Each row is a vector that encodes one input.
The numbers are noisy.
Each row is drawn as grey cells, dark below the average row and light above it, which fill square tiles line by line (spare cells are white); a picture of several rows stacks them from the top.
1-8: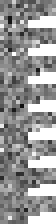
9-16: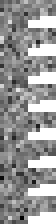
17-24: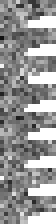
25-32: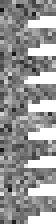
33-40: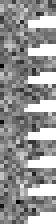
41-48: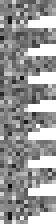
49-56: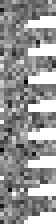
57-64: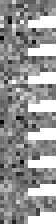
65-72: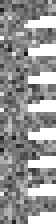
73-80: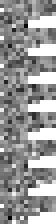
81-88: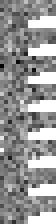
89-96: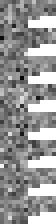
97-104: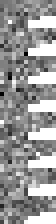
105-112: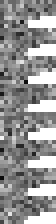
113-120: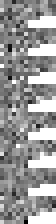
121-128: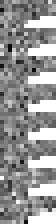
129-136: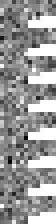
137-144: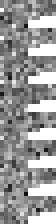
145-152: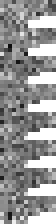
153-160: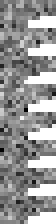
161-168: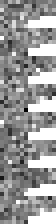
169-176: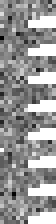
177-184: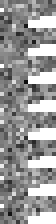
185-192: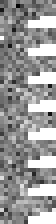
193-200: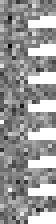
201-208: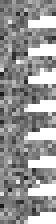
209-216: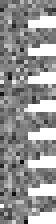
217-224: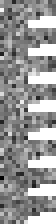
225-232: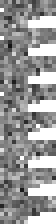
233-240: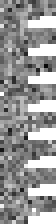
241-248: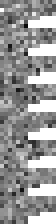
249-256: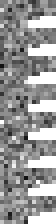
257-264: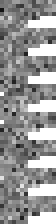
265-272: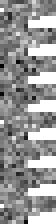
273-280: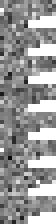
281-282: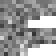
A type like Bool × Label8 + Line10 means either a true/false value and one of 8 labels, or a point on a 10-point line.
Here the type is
(Circle6 + Unit) × (Line12 + Line14).
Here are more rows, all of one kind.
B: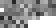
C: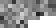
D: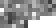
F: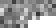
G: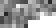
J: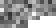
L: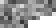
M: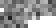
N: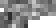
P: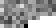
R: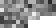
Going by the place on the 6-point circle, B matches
C, P and R.
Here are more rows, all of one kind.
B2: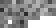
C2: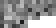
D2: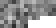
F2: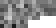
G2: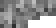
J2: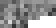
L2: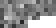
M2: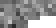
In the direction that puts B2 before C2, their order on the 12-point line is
B2, J2, D2, M2, G2, F2, L2, C2.
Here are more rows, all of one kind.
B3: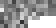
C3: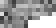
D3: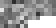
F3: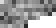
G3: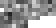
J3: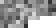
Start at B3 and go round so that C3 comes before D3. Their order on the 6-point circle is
B3, J3, F3, C3, G3, D3.
